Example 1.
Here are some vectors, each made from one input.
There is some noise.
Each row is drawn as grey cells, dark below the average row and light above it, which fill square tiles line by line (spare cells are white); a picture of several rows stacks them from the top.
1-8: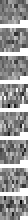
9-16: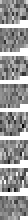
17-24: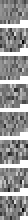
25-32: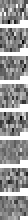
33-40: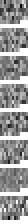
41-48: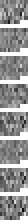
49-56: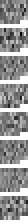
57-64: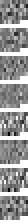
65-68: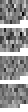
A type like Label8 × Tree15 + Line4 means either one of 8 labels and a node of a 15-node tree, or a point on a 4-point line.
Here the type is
Tree12.
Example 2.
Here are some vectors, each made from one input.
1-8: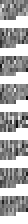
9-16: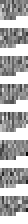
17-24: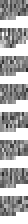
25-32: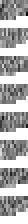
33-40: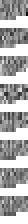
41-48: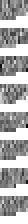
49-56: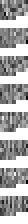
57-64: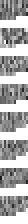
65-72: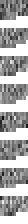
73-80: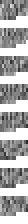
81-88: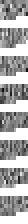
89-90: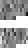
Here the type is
Line6 × Line6.
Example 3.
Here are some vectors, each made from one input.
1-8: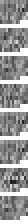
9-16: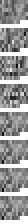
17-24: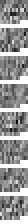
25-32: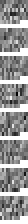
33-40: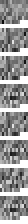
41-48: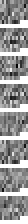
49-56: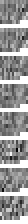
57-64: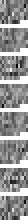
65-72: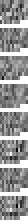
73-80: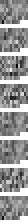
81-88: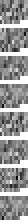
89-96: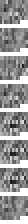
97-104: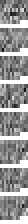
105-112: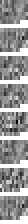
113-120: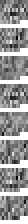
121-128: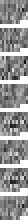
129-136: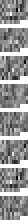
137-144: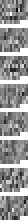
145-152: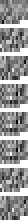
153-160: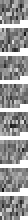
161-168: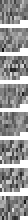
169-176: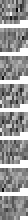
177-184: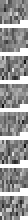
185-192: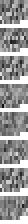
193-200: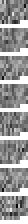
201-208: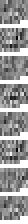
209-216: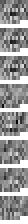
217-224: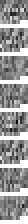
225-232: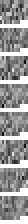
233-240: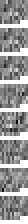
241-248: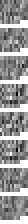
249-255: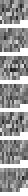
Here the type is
Tree9.
